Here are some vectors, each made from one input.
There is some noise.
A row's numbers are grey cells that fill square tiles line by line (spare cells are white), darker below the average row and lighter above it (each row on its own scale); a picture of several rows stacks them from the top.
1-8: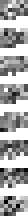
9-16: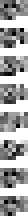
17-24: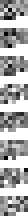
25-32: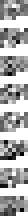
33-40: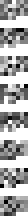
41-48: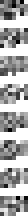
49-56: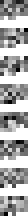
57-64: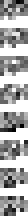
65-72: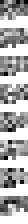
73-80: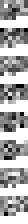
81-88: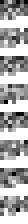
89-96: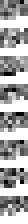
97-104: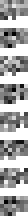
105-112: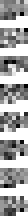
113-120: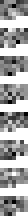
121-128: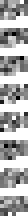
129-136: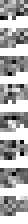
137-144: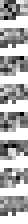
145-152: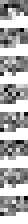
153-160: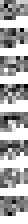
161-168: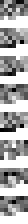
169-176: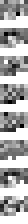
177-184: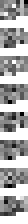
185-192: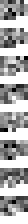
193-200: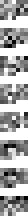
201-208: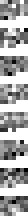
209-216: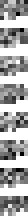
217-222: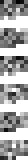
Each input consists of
a list of up to two items, each a point on each of two 3-point lines.
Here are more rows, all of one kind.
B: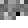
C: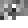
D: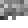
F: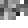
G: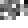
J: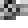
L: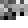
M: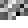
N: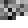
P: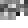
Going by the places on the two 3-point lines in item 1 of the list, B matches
F, G and P.
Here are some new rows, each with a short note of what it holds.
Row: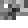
the empty list
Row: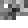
the empty list
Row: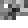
the empty list
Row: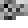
a list of two items
